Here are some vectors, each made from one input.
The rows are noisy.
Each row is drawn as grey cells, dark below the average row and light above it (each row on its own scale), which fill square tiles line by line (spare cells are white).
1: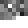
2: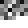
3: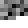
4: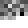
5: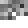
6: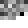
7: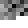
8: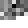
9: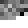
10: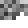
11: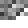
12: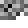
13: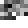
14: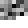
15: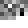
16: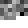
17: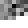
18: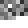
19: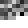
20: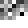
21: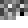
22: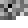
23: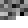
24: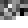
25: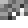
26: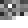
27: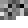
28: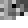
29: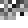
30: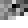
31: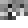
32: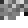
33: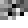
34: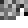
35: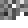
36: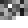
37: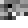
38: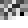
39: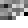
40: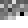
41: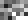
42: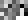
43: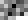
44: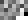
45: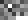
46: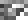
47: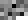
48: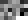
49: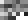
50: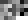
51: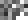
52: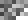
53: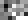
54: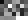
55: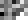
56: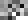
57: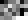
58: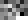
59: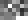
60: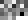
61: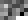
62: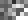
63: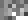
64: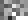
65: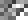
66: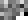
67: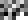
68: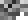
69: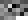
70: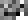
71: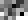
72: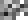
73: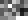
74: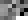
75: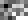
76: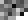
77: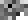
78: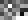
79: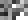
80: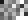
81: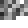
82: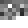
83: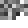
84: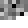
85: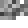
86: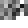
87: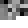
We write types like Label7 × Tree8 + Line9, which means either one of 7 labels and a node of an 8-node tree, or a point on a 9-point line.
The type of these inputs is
(Circle6 + Line5) × Line5.
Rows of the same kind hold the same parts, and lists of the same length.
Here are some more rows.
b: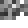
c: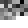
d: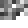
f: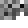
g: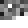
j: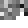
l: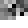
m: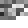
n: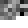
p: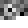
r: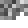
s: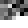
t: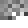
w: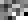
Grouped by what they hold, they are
b, d, f, j, m, r, t, w
c, g, l, n, p, s

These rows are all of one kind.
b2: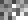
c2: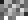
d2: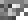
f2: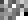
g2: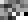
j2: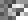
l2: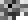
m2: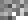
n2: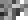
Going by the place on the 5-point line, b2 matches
c2, j2 and n2.
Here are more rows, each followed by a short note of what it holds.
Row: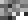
a point on a 6-point circle and a point on a 5-point line
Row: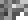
a point on a 6-point circle and a point on a 5-point line
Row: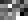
a point on each of two 5-point lines
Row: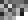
a point on each of two 5-point lines
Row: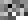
a point on a 6-point circle and a point on a 5-point line
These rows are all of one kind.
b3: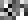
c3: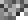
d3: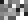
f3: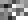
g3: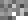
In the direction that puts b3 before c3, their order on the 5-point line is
b3, c3, g3, d3, f3.
